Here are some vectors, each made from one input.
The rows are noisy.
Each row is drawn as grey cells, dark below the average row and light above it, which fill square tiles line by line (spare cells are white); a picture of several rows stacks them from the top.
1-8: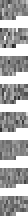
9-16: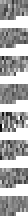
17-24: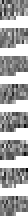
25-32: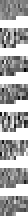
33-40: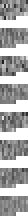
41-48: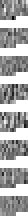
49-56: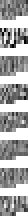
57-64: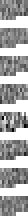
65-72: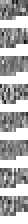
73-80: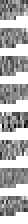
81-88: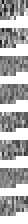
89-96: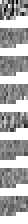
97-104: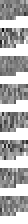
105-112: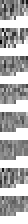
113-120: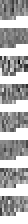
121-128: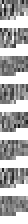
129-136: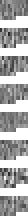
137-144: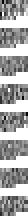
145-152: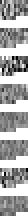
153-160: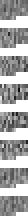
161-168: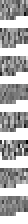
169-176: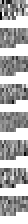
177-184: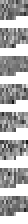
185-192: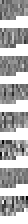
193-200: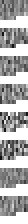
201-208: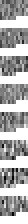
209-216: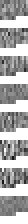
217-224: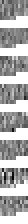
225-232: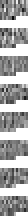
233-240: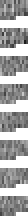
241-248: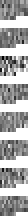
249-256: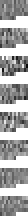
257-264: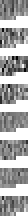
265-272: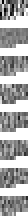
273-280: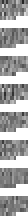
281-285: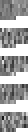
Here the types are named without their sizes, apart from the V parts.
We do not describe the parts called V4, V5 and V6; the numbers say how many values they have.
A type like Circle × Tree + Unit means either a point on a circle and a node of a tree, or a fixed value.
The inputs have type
(Bool × (Circle + V6) + V4) × Tree + V5.
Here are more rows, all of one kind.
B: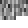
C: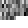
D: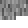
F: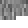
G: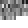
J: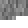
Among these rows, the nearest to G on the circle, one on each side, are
D and J.
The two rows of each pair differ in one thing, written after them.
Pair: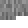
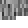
the node of the tree
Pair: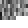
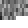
the node of the tree
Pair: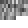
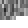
the value of V6
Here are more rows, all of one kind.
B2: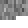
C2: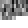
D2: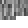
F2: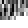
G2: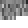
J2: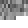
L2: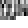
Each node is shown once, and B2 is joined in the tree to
F2.
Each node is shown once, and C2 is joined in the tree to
G2 and J2.
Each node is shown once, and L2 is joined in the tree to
D2 and G2.
